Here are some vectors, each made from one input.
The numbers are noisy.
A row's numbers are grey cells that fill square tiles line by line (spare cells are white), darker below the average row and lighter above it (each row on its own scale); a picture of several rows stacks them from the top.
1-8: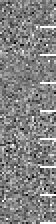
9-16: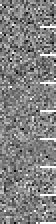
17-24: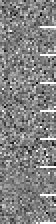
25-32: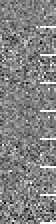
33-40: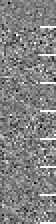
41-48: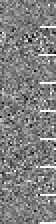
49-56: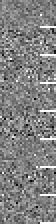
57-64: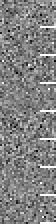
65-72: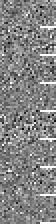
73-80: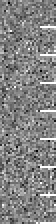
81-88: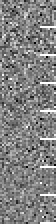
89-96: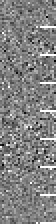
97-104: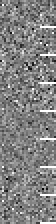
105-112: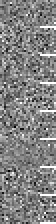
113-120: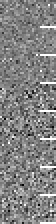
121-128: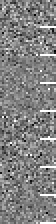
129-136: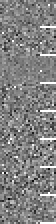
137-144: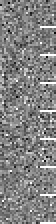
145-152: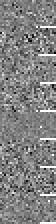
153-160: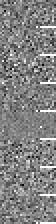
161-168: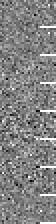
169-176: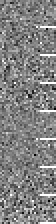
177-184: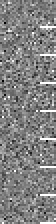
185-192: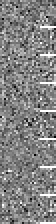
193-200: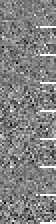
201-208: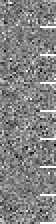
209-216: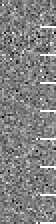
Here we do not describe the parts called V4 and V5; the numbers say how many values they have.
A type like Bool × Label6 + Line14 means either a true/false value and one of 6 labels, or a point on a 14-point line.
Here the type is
Label6 × Line11 × V5 + V4.
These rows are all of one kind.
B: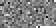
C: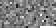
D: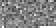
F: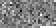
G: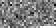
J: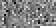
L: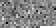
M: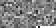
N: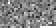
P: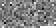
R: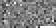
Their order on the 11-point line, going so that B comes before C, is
M, R, B, C, G, F, J, P, D, N, L.
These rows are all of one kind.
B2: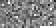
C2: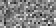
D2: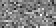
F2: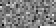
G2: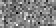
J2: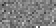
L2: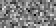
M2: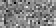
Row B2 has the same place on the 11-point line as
C2 and M2.
